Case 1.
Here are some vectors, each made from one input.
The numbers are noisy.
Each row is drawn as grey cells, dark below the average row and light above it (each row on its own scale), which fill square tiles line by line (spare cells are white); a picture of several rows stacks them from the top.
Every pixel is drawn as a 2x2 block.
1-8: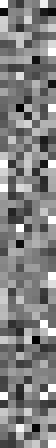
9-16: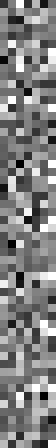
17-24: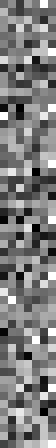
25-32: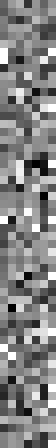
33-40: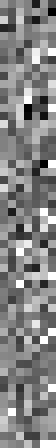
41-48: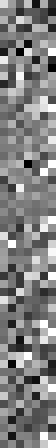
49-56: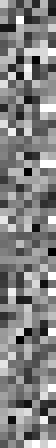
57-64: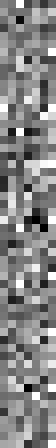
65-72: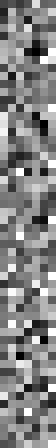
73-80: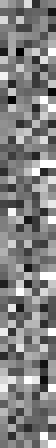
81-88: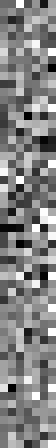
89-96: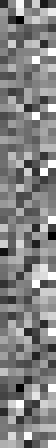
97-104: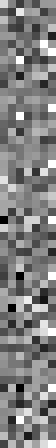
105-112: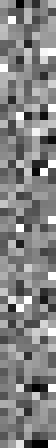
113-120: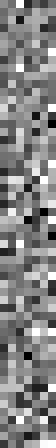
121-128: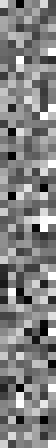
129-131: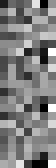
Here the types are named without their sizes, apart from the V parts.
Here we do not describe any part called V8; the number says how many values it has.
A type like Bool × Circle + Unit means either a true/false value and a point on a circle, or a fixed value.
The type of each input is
Bool × V8 + Label.
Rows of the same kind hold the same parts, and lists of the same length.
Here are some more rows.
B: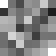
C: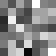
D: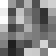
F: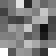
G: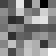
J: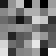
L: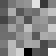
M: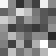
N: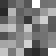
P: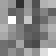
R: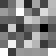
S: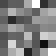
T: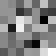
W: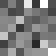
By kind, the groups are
B, D, M, P, T, W
C, F, G, J, L, N, R, S

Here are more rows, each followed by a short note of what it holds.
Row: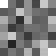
a label
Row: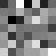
a true/false value and a value of V8
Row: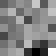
a true/false value and a value of V8
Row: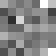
a label
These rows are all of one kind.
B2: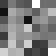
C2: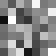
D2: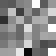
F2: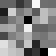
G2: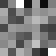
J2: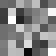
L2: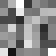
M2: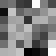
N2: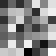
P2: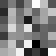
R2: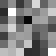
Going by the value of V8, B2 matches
F2, M2, P2 and R2.
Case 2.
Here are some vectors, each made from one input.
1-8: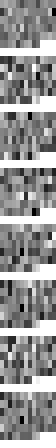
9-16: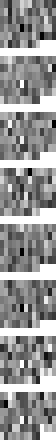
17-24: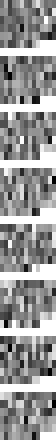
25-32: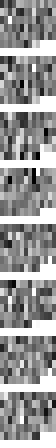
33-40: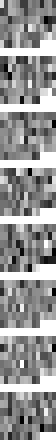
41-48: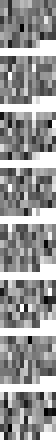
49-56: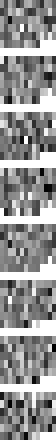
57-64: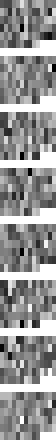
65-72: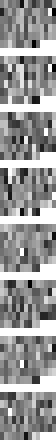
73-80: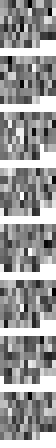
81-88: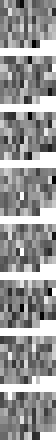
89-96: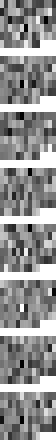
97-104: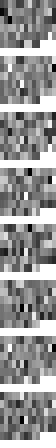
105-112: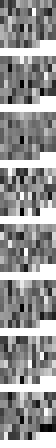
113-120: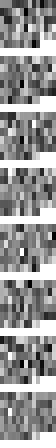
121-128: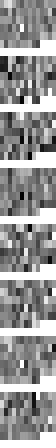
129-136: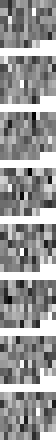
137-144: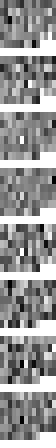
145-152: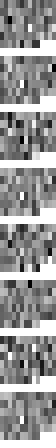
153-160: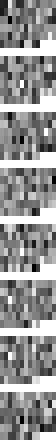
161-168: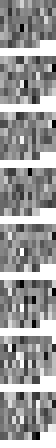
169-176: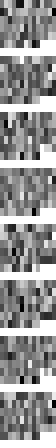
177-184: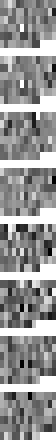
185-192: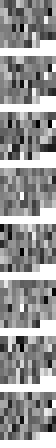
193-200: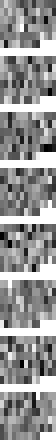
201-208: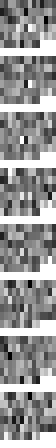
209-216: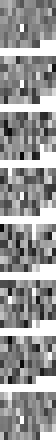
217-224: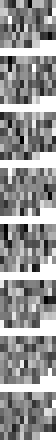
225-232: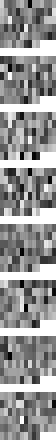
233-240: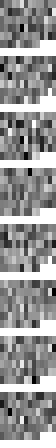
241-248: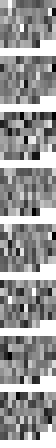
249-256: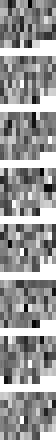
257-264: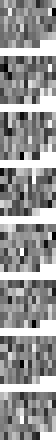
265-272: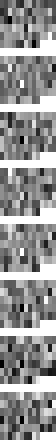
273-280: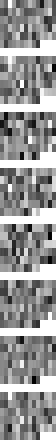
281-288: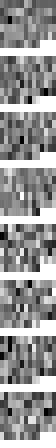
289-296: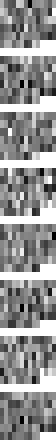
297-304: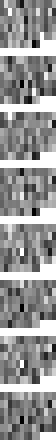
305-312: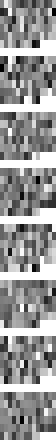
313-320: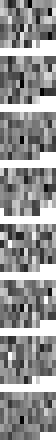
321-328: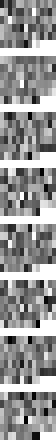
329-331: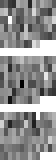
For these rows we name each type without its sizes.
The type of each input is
Bool × Bool × Bool + List(Circle).
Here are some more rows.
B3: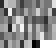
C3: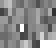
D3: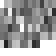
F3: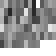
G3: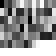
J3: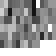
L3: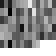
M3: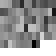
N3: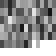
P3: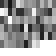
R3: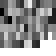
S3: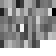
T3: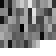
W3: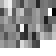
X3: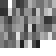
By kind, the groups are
B3, C3, D3, M3, S3, W3
F3, J3
G3, L3, N3, P3, T3
R3, X3

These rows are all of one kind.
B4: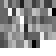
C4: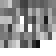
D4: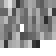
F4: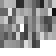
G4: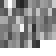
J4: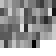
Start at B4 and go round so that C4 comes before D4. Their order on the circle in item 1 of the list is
B4, C4, J4, D4, F4, G4.
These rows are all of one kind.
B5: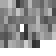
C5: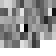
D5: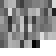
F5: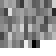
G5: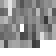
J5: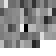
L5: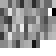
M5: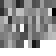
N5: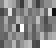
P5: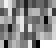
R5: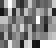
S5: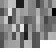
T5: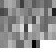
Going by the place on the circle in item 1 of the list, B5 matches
C5 and G5.
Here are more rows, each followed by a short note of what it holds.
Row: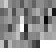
a list of two items
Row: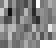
the empty list
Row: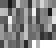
three true/false values
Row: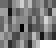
three true/false values
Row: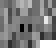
three true/false values
